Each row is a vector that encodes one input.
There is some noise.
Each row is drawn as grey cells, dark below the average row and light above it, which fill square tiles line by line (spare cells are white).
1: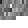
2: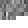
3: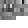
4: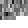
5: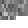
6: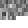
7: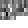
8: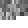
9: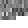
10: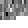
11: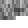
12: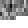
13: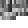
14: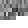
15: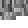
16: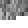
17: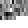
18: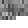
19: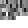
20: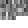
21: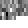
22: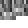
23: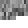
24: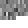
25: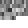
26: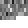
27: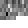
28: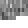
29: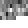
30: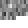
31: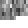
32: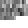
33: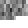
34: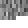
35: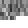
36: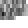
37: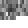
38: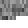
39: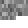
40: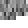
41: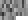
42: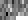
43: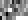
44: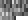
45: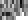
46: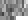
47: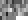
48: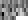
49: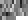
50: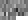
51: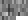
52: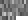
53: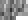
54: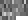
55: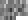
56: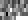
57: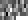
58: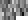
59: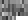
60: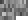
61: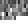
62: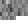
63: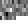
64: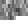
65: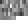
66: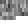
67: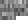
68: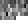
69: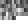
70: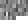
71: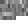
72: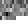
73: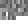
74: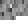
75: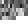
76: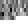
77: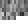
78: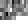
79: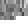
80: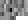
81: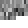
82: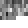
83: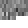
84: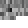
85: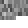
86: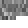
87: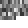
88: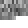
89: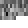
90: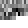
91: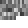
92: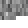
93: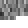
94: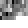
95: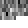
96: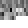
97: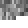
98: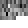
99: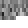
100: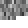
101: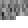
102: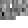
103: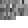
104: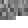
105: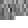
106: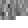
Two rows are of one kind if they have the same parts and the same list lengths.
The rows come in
3 kinds.
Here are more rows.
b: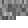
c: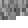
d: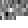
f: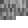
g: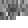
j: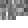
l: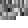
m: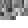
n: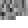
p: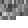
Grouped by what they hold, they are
b, c, f, g, l, m, n, p
d
j

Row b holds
a point on a 10-point line and a node of an 11-node tree.
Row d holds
a point on each of two 6-point lines.
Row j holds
a point on a 10-point line.
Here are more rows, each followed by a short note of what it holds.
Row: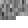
a point on a 10-point line and a node of an 11-node tree
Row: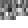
a point on a 10-point line and a node of an 11-node tree
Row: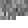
a point on a 10-point line
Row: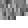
a point on a 10-point line
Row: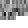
a point on a 10-point line
